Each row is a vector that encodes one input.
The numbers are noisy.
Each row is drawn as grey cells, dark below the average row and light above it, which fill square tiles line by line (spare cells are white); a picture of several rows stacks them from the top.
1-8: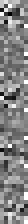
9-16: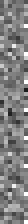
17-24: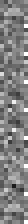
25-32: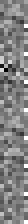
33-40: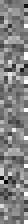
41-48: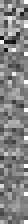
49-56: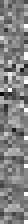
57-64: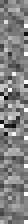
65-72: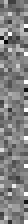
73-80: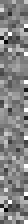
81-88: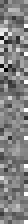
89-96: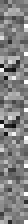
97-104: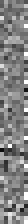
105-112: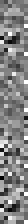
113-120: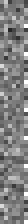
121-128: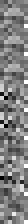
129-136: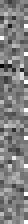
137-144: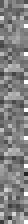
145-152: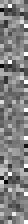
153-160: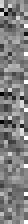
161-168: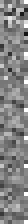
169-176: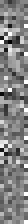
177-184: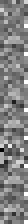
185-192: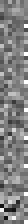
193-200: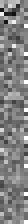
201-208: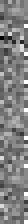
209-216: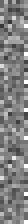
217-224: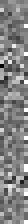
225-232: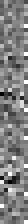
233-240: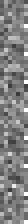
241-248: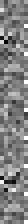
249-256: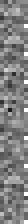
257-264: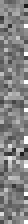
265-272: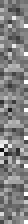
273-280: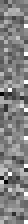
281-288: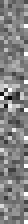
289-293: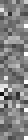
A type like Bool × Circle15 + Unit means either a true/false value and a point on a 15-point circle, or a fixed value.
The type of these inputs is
Line3 × Line3 + List2(Line7).
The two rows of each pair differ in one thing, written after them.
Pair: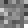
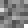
the place on the 7-point line in item 2 of the list
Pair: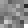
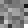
the place on the 7-point line in item 2 of the list
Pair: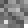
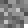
the place on the 7-point line in item 2 of the list
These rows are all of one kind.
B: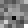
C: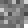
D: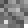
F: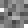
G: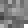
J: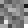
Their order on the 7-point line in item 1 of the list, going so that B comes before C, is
J, B, G, D, C, F.
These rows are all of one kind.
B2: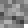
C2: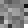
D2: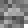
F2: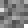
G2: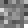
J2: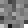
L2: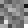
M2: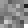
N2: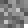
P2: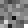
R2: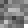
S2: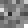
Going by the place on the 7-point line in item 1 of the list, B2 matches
D2 and R2.
